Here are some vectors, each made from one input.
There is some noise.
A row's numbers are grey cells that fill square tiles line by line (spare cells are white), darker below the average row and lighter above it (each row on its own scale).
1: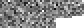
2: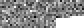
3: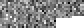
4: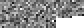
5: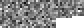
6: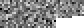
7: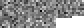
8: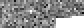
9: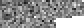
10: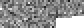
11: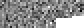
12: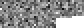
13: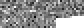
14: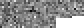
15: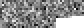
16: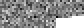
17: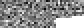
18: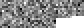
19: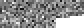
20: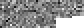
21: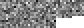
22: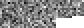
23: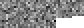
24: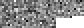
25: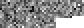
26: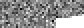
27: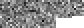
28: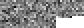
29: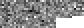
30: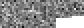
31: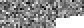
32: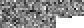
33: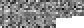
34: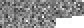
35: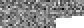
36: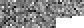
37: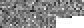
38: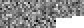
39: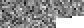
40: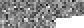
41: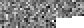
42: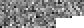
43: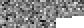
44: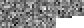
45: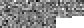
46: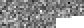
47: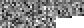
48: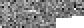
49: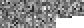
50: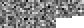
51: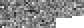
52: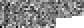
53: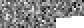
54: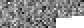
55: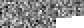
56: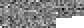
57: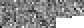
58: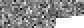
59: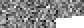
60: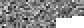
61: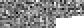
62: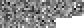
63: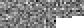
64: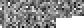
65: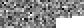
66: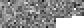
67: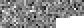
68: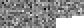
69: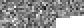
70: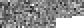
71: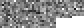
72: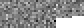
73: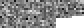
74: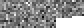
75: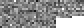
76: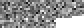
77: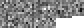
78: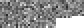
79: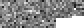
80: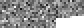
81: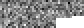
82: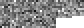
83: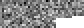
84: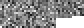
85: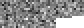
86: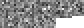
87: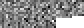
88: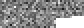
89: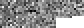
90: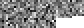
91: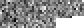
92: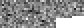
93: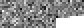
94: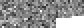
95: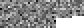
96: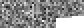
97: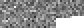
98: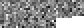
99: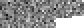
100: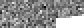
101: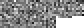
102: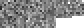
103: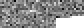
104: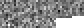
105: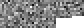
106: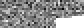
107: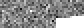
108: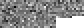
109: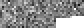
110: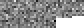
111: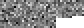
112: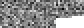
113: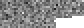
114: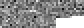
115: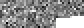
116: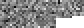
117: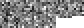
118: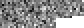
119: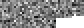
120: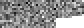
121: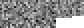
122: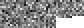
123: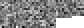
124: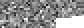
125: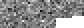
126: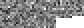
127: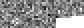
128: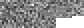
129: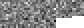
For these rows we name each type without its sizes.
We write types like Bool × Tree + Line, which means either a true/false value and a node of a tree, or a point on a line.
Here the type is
(Bool × Bool × Bool × Bool × Bool + Line) × Tree.
